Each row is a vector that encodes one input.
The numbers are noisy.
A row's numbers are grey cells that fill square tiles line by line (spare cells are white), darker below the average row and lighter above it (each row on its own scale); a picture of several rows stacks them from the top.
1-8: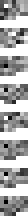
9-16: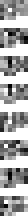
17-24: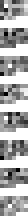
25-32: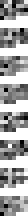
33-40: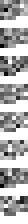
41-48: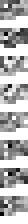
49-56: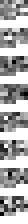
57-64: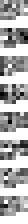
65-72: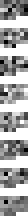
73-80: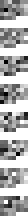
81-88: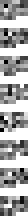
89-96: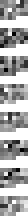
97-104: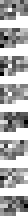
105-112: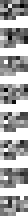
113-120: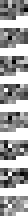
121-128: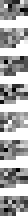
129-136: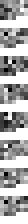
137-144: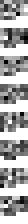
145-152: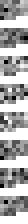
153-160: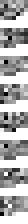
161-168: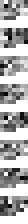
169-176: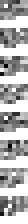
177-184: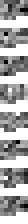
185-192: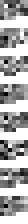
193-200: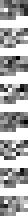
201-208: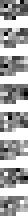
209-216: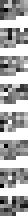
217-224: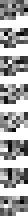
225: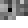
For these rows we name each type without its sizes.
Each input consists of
a label, together with either a fixed value, or three true/false values.
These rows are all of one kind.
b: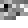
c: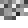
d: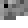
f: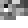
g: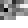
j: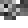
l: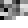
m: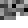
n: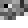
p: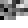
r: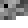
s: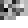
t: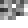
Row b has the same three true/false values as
c and d.
